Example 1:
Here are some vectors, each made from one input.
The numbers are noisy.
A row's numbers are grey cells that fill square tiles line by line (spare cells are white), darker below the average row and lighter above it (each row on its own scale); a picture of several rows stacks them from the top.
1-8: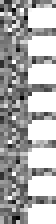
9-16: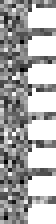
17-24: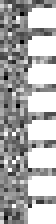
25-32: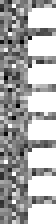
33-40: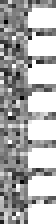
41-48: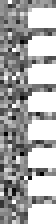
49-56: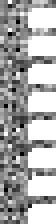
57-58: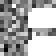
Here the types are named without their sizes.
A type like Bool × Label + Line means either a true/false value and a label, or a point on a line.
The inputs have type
List(Line).
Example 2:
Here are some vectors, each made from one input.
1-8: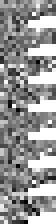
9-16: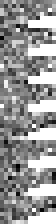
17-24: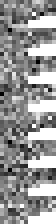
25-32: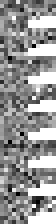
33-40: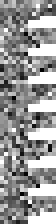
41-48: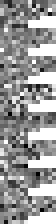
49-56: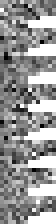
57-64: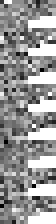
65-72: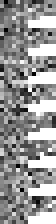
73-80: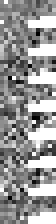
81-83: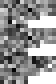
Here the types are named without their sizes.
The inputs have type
(Bool × Bool × Bool + Unit) × Line.
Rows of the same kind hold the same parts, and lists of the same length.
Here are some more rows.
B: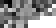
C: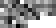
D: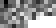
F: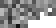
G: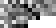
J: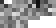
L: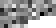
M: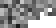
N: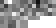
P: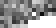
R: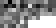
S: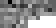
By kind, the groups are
B, C, D, F, G, J, M, N, R, S
L, P

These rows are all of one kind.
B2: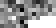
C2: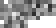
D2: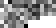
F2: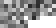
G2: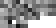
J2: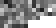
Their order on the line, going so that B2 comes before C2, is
G2, J2, D2, F2, B2, C2.
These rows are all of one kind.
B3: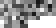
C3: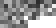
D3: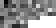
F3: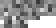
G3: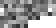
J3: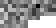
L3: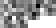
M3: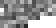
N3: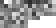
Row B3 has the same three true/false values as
F3, J3 and L3.
